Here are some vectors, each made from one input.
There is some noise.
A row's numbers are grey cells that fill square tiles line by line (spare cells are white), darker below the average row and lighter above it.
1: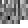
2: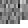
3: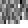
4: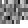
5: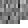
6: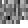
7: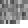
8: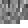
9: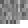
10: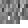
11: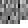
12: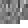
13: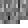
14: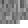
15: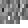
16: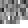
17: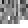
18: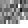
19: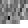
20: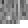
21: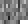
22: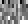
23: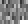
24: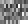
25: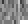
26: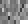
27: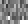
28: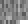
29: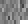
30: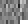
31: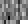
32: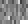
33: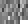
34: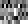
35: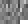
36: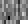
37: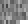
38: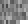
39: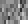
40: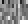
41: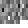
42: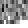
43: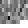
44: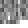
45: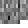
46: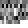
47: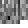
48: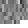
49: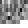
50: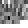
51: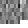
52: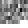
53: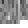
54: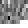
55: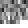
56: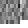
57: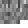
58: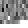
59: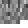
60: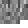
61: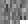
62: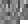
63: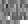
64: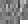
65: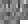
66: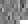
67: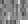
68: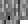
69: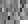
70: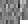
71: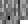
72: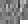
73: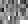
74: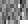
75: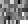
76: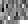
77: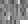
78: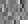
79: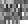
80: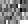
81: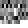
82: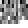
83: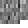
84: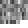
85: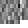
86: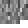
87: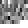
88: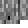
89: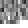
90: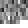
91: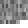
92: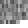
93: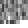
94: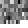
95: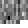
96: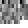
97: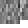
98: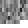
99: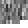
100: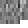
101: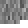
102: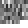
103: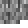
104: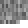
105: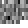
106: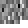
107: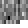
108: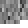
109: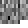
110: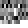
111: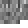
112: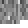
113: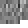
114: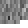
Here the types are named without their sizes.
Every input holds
a list of points on a line.
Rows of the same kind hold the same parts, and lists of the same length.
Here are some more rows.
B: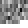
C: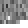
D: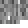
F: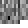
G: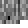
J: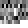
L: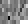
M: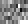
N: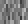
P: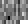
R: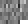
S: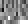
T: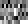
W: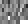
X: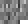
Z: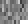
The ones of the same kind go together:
B, C, D, L, M, N, S, Z
F, G, P, R, W, X
J, T

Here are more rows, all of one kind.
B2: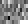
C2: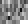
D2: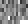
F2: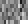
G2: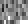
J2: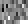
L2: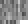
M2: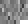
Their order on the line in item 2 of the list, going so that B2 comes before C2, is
J2, G2, B2, L2, M2, F2, C2, D2.
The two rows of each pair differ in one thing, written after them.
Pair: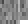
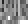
the place on the line in item 1 of the list
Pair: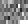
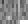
the place on the line in item 1 of the list
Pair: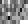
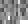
the place on the line in item 1 of the list
